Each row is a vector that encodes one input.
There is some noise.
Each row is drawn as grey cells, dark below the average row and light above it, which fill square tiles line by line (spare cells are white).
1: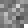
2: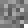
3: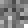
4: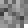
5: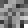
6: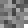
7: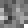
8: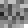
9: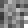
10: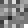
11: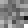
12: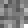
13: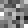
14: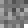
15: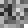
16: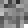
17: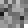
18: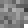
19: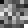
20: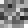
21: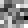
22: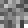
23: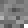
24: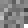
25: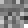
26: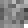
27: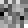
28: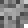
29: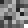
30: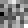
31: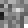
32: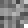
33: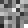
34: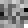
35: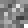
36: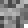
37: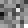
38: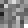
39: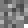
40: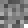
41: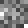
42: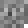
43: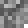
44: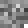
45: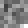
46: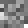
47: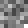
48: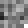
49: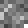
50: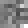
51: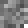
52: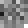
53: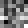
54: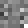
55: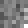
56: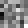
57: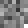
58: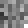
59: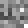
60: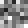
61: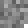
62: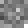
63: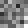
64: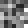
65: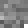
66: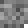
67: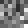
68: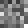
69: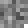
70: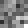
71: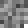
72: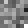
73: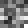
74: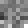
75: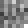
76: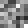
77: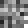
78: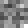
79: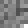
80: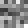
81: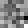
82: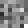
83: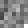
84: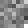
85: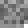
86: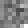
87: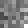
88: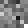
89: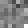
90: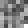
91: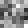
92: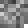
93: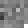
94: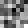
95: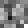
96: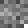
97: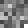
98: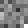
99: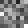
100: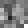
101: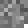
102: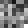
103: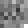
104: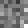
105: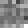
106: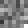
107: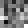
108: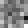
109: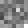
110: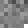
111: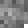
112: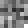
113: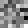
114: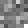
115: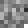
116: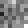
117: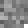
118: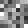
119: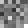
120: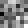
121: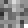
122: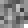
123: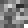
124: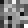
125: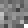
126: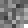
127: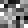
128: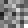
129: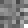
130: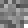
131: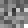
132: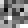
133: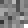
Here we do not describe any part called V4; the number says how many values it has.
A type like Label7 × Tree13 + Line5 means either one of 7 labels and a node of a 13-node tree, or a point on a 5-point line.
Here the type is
List3(Bool × V4).
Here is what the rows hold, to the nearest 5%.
All of them are lists of up to three items, each a true/false value and a value of V4: about 5% are empty, 15% hold one, 25% two and 55% three.
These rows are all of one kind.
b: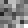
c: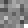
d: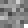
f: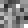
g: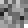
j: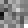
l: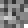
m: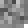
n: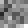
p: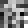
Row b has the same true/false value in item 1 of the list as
c and d.
